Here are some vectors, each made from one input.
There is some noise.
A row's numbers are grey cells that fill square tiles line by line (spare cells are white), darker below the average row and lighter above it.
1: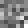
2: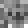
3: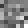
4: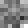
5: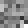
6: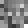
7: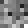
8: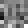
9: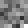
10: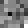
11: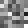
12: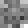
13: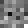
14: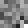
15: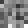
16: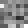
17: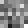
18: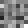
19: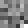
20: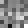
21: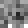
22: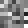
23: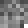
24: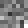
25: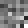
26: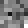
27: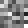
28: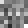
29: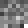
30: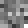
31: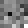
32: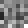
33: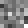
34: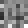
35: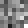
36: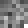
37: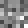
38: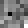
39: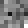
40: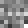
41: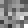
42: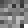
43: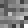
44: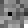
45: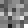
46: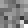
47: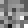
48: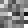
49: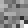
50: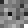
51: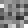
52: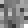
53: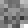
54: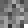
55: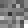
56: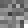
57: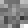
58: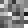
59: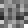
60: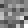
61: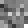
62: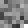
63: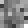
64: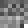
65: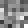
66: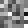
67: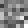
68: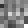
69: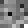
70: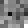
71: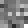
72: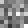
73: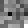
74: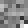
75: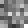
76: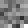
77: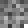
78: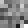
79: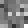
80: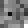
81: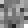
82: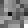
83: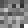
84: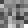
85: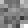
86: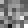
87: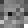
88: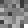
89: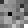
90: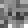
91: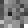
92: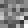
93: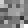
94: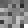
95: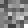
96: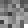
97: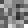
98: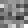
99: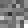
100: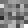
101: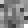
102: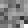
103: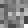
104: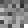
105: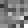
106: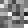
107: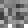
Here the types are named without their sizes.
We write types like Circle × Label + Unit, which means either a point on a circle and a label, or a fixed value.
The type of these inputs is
List(Circle).
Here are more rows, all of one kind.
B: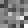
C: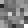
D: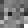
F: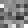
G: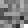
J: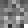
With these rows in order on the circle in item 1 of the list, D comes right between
F and J.
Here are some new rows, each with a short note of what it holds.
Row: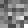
a list of three items
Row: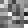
the empty list
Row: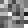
the empty list
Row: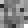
a list of one item
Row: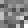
a list of one item
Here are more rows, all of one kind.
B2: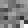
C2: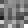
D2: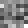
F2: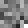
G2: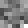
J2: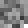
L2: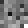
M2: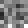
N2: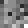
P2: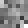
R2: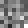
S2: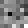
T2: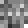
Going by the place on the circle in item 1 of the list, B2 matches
F2, G2, J2 and P2.
